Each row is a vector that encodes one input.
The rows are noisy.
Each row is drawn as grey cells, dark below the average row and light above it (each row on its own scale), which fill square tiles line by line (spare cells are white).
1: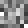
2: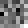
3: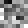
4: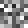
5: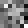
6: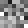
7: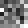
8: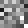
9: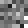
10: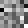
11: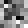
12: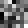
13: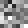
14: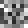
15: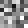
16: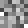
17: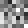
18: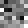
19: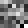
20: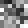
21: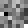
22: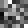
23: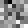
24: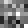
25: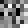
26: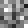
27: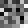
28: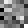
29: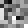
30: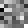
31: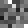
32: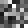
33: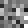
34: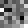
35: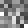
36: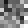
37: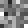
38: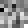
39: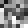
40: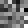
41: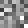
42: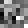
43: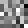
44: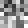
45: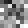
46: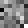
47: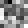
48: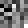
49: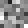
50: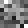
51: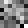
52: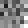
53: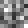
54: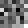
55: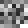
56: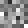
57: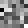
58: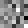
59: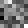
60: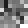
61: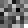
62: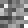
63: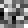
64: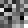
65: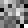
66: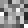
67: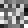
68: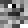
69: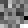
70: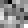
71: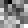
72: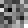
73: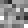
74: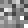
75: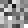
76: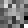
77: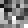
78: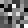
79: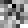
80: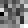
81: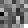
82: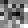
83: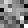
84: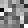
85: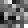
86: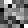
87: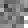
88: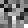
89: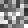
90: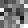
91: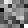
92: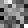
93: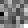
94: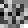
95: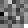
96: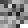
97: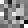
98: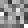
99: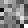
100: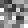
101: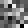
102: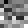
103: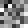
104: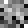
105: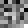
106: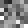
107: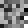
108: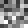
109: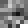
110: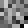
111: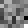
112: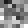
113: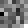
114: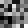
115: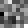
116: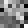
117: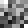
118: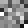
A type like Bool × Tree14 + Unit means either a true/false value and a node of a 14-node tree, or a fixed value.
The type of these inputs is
Label7 × Label11.
